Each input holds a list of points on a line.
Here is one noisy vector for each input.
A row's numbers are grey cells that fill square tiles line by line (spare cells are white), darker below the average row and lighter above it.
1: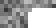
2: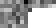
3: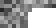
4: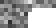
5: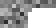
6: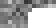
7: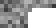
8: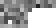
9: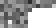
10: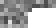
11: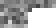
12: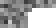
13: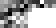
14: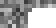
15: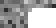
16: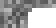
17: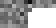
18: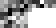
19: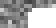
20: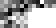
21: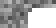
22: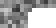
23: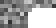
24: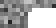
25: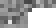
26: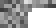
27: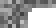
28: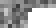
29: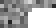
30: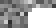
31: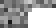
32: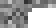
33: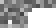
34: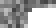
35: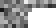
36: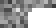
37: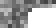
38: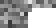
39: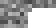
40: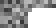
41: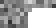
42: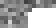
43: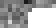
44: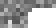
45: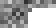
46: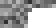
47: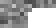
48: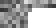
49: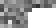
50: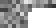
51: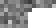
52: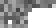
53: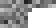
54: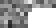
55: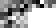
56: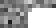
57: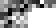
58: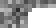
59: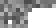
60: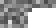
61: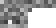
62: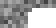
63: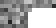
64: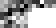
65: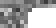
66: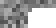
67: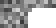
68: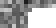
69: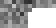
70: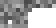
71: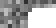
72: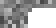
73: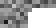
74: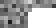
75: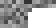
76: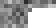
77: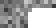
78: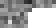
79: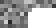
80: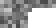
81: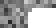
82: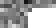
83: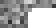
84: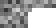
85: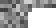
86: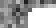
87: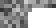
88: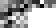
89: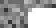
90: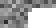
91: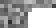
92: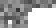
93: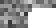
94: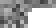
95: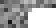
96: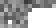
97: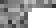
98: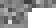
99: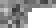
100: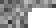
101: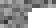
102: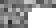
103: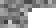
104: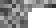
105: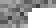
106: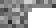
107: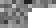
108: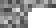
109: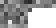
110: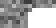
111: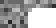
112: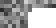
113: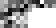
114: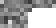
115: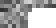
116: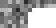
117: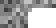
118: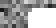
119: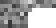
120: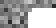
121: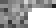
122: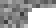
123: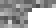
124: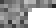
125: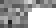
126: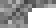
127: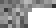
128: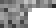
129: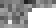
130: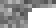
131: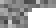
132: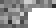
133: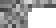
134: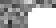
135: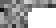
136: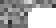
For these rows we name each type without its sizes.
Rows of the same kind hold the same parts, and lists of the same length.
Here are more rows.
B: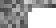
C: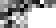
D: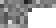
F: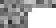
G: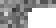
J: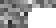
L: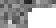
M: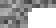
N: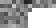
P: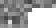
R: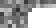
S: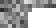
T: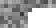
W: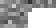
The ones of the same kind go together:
B, F, J, S
C
D, G, L, M, N, P, R, T, W

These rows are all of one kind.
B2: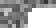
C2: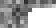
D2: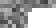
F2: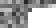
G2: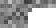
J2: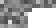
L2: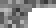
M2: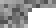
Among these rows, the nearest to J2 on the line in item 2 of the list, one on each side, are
B2 and M2.
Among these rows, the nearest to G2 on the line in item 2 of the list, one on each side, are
C2 and F2.
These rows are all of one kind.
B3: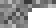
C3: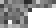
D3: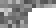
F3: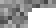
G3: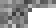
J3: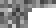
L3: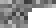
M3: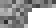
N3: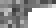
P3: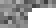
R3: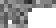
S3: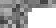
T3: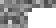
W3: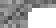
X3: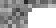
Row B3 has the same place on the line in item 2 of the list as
G3, J3, L3 and R3.
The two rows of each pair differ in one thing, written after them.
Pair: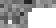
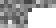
the place on the line in item 1 of the list
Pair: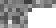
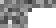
the place on the line in item 2 of the list
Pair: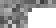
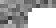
the place on the line in item 1 of the list
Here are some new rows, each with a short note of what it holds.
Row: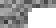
a list of two items
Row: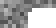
a list of two items
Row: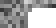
a list of one item
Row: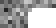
a list of one item
